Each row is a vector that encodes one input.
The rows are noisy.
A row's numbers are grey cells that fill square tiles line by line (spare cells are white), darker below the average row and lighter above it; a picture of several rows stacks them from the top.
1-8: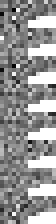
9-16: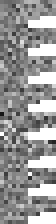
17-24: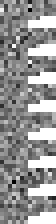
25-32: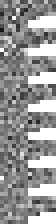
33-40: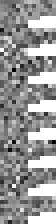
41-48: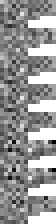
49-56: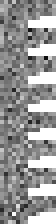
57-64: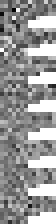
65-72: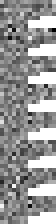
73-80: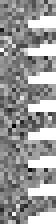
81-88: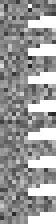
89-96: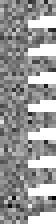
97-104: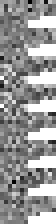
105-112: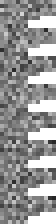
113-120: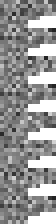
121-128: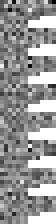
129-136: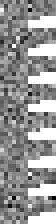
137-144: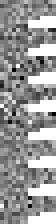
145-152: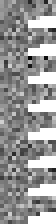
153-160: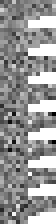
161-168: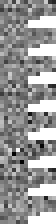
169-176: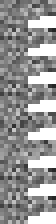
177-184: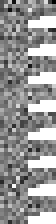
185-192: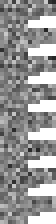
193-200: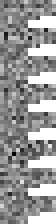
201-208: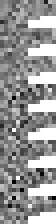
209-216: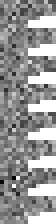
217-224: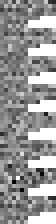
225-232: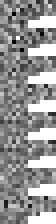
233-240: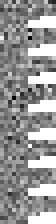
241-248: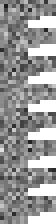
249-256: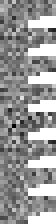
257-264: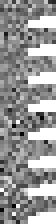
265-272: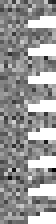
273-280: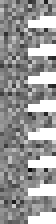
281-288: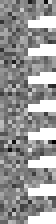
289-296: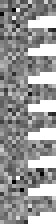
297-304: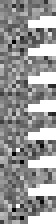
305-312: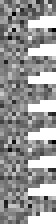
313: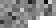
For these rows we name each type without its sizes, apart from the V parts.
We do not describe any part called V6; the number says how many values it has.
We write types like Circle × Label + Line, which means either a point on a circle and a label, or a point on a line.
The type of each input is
Circle × V6 + Tree + Unit.
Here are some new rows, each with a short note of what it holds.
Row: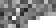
a node of a tree
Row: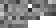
a point on a circle and a value of V6
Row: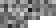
a point on a circle and a value of V6
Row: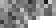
a point on a circle and a value of V6
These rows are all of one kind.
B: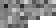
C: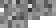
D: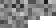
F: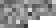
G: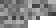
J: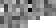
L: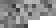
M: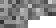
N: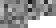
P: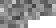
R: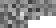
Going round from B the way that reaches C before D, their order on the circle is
B, C, N, J, R, D, M, P, L, G, F.
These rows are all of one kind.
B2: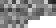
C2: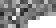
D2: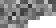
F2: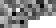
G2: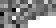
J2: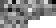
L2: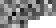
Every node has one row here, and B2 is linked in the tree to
D2 and J2.
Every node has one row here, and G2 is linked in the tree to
C2.
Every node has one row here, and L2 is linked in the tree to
D2 and F2.
